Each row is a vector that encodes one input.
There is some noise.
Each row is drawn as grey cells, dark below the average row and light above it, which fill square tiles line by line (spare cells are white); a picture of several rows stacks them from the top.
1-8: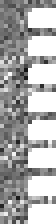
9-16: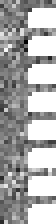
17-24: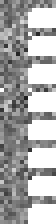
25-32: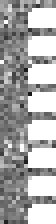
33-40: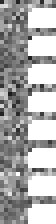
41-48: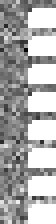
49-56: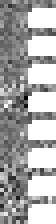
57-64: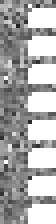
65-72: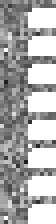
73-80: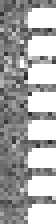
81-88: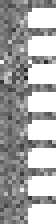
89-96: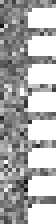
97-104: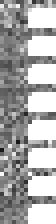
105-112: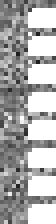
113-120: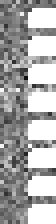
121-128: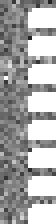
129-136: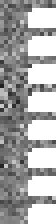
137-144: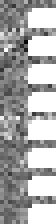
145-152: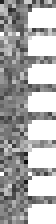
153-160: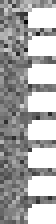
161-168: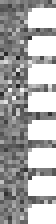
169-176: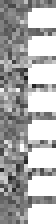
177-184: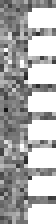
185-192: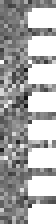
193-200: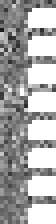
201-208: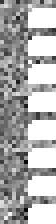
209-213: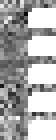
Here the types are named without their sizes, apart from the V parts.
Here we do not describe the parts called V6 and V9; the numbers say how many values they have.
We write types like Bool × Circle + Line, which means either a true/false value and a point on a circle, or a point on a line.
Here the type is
Bool × V6 × V9 + Label.
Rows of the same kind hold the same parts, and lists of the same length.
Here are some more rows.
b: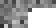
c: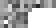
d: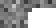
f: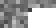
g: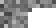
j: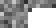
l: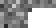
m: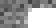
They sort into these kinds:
b, d, f, g, j, l, m
c

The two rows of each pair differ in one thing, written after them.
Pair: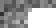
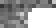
the true/false value
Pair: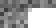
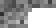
the value of V9
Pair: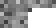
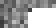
the true/false value
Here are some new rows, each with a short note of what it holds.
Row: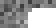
a true/false value, a value of V6 and a value of V9
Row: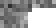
a true/false value, a value of V6 and a value of V9
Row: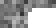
a true/false value, a value of V6 and a value of V9
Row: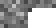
a true/false value, a value of V6 and a value of V9
